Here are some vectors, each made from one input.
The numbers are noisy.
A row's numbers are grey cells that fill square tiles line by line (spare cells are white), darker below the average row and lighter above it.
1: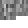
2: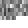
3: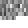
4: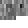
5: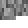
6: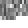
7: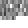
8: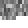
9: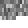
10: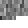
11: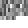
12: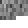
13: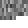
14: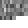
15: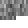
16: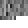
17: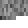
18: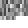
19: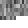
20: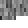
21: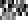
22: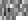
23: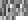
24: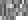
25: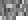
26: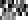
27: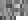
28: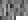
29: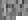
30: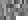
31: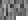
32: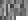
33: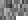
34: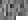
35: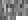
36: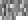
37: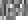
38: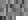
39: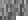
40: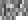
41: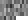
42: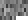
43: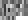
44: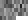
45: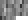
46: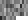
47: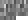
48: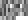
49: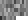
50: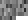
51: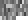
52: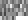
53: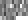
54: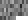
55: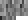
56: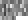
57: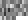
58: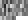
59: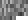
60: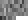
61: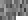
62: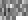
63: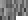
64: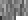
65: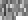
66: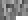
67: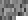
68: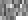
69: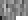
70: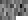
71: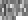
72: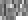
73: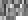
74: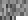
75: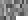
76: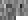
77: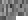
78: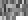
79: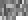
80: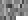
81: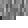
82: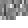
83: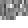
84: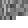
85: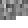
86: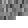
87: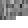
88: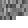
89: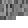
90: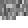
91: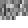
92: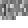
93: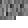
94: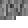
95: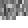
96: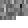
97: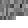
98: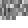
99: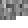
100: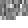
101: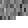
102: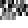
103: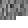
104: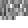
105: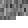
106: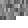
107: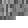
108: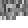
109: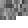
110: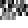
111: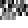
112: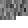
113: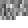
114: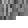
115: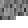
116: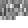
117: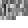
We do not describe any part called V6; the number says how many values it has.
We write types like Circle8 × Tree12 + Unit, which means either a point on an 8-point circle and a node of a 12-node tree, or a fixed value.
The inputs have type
List2(Bool × V6).
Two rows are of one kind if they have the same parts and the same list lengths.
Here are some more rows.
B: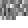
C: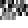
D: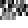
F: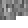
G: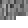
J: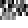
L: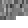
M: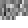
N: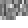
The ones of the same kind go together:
B, M, N
C, D, J
F, G, L

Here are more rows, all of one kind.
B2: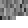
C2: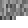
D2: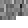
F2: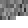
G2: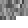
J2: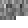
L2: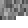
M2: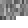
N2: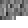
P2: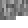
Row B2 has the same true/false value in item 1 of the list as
F2 and L2.
